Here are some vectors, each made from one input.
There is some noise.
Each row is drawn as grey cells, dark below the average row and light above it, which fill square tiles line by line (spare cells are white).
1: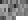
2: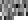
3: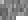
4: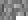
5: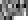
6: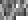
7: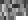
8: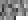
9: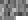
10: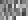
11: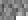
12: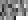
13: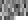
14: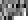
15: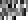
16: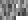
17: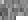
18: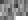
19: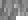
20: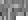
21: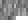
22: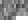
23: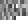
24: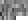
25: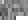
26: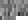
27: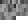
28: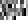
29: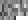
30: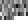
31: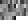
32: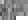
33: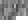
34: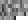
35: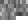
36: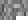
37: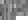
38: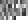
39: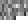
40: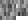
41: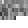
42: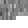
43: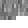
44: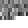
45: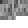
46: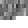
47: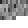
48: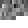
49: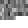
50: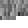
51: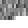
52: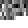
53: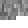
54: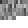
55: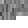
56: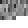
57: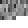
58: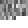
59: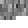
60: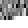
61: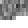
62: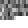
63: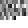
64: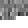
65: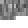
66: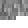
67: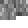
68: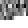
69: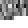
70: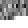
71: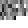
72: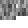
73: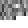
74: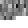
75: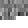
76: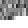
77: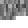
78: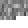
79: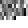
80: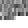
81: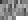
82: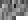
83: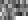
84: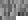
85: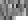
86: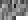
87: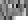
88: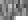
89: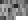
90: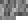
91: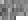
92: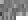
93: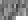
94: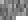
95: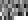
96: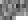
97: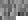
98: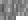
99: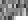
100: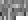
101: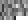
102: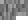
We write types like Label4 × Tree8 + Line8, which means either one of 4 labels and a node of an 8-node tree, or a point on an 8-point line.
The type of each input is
Bool × Circle9 + Line10.
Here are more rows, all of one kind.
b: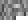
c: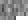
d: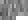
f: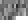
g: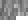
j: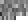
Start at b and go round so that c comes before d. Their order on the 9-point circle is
b, j, f, c, d, g.
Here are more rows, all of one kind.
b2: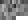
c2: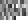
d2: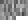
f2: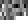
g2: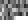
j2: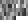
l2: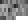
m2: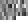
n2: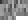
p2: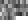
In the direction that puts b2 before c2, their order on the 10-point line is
f2, b2, l2, n2, d2, c2, m2, j2, g2, p2.
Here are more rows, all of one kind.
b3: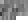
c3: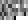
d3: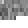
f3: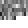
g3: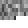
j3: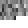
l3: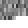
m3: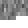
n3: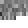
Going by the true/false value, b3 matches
d3, f3 and n3.
